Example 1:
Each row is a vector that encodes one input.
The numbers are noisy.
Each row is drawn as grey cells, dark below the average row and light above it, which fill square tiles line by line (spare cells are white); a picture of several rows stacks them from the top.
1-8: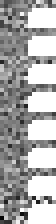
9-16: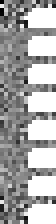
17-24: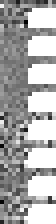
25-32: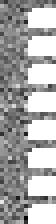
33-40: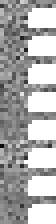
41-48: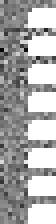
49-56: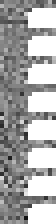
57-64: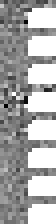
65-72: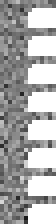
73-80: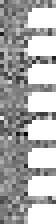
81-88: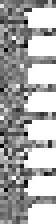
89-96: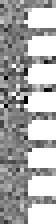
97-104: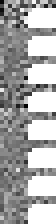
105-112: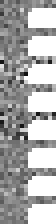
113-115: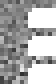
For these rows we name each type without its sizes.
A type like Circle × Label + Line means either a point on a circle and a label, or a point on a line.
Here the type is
List(Line).
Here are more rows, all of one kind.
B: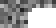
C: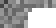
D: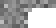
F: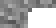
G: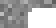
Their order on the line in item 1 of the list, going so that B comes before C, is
B, C, F, G, D.
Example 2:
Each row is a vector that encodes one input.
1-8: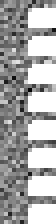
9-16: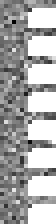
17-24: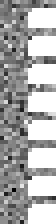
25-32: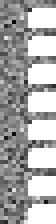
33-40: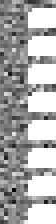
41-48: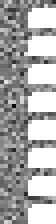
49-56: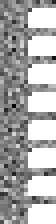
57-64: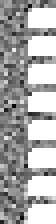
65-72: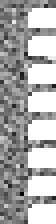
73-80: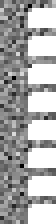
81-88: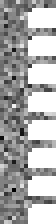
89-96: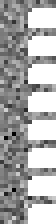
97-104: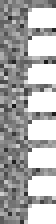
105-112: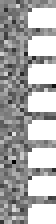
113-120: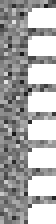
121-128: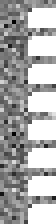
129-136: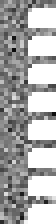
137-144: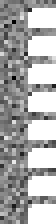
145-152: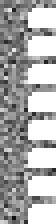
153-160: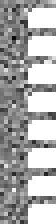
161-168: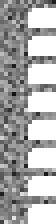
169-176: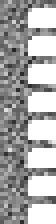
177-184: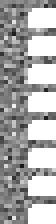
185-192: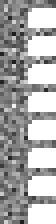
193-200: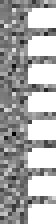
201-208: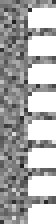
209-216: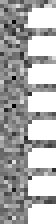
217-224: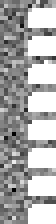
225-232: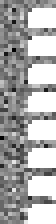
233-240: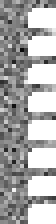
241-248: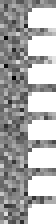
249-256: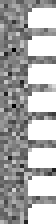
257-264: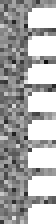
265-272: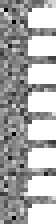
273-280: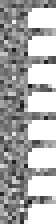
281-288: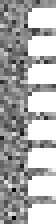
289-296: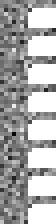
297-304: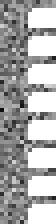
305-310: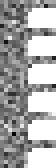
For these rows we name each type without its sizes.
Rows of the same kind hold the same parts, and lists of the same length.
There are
2 kinds of row.
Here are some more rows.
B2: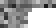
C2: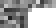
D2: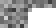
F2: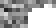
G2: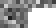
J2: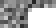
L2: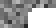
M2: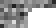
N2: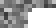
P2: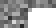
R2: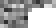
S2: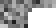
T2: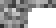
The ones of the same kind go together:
B2, C2, F2, G2, N2, T2
D2, J2, L2, M2, P2, R2, S2

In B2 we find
a point on each of two circles and a point on a line.
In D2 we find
a point on a circle and a point on a line.
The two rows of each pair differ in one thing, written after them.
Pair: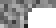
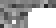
the place on the circle
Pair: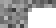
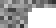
the place on the line
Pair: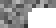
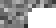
the place on the line
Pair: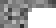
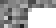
the place on the line
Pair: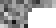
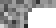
the place on the line
